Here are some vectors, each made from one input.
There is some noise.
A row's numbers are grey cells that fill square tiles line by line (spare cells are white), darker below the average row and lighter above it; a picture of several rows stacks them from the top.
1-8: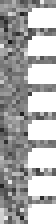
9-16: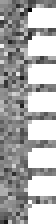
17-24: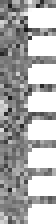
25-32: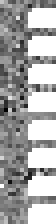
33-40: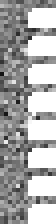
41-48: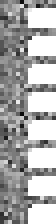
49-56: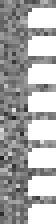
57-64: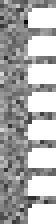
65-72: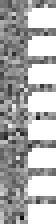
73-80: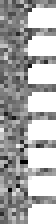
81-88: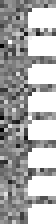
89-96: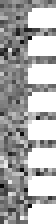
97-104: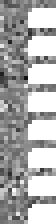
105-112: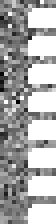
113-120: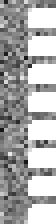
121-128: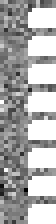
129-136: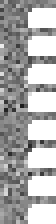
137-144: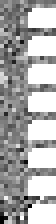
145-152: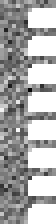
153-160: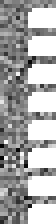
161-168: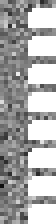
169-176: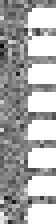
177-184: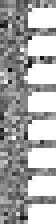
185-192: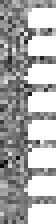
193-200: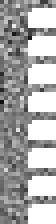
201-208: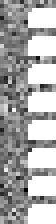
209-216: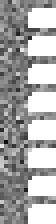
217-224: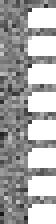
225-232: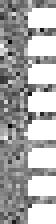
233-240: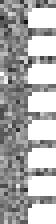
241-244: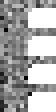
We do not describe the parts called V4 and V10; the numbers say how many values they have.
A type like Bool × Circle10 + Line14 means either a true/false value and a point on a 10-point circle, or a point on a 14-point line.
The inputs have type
Bool × V4 + (Line6 + Line7) × V10.
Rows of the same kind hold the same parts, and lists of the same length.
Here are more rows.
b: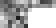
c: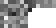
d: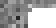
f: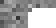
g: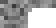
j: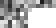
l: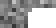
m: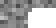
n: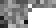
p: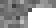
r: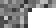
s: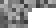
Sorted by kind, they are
b, d, f, g, m, p
c, n, s
j, l, r

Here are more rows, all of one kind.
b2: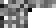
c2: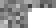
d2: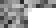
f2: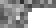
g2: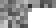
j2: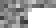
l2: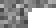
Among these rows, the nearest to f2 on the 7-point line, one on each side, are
b2 and j2.
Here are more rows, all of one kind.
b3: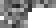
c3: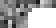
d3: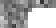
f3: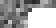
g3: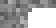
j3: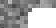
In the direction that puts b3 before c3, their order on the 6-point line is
b3, c3, f3, g3, d3, j3.
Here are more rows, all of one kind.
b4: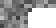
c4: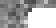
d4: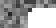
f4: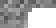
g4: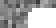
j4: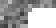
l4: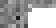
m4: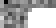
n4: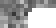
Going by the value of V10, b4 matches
d4 and j4.
